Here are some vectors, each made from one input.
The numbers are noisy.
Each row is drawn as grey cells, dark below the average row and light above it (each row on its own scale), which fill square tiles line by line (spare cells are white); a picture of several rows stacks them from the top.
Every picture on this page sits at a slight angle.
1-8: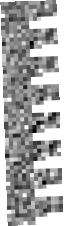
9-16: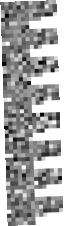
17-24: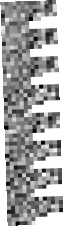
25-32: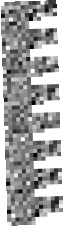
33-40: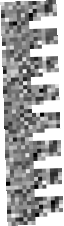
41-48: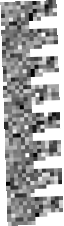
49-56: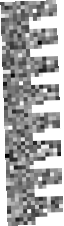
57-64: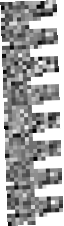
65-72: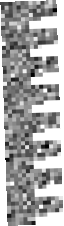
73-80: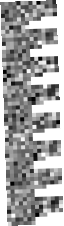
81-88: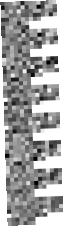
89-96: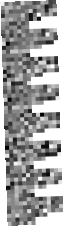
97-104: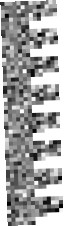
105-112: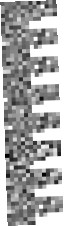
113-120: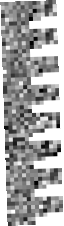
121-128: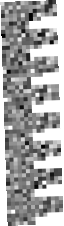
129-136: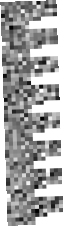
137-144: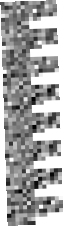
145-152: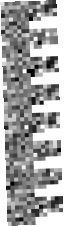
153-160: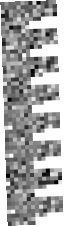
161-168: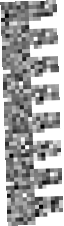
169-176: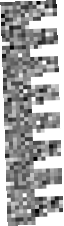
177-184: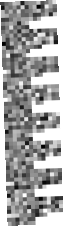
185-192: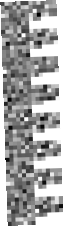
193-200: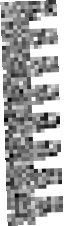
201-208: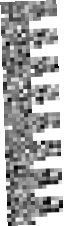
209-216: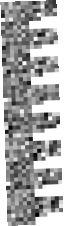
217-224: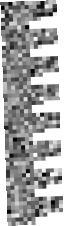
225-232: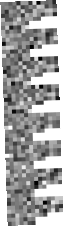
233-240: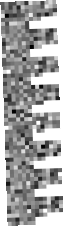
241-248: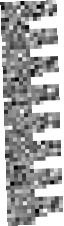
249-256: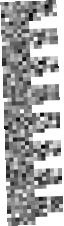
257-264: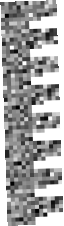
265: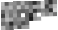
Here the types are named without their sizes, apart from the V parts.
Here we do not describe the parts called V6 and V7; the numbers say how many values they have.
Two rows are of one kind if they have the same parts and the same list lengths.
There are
3 kinds of row.
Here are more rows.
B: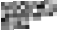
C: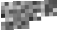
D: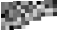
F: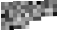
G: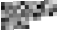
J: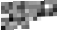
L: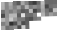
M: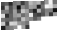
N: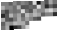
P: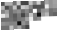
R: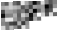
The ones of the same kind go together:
B, G, J, M, P
C, L, R
D, F, N

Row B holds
four true/false values.
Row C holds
a node of a tree and a value of V6.
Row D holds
a value of V7.
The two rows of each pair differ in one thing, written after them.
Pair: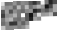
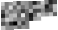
the node of the tree
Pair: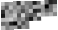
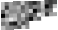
the node of the tree
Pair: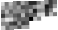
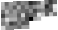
the value of V6
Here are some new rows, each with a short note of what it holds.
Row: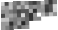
a node of a tree and a value of V6
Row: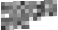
four true/false values
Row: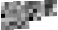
a node of a tree and a value of V6
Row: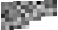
a value of V7
